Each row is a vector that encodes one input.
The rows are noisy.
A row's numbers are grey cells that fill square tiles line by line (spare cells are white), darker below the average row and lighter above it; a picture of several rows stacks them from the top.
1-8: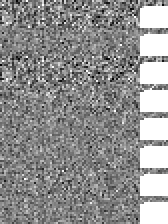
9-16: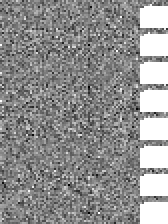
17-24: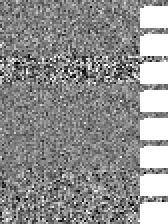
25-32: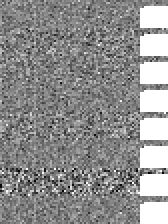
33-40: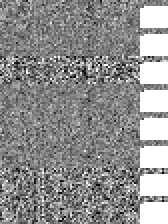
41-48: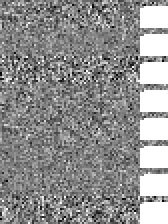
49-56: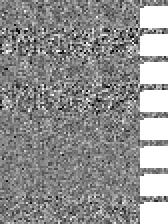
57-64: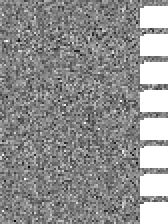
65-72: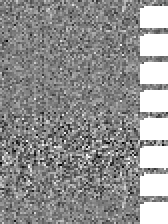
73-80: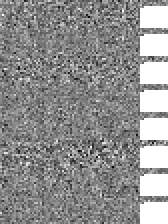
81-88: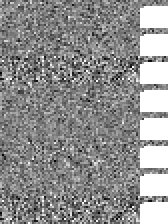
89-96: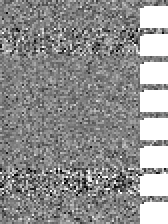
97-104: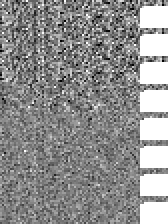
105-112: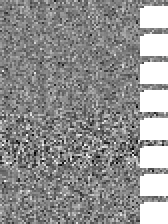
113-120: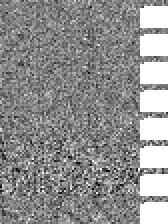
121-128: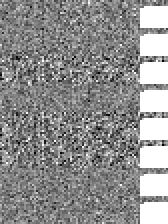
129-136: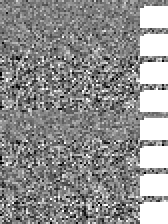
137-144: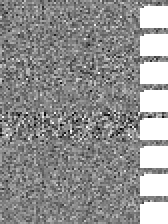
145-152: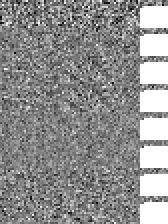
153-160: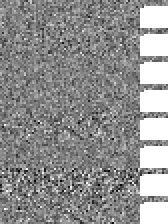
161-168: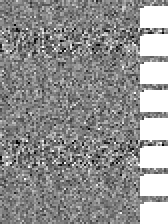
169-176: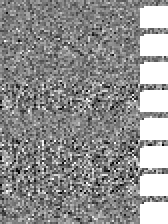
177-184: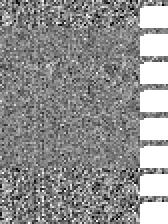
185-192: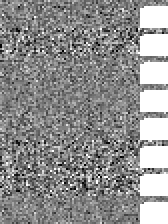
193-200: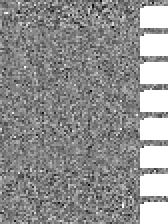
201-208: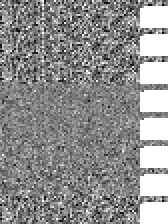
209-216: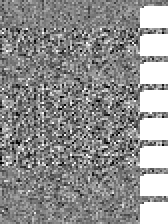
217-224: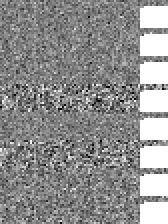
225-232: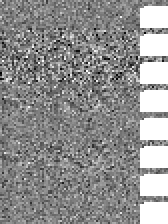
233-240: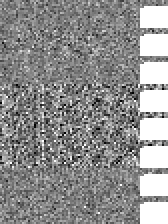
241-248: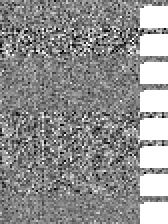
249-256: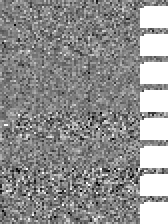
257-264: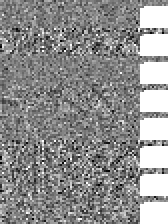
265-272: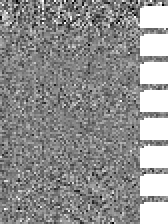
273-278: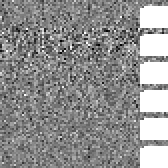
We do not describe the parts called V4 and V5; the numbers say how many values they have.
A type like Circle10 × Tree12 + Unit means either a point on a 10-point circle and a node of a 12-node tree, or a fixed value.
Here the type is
Label8 × V5 + List3(Bool × V4).
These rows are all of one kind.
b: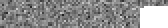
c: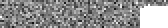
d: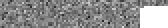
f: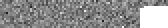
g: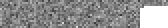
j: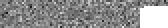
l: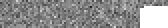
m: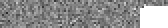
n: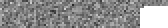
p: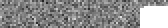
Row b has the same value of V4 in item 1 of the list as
d, g, n and p.
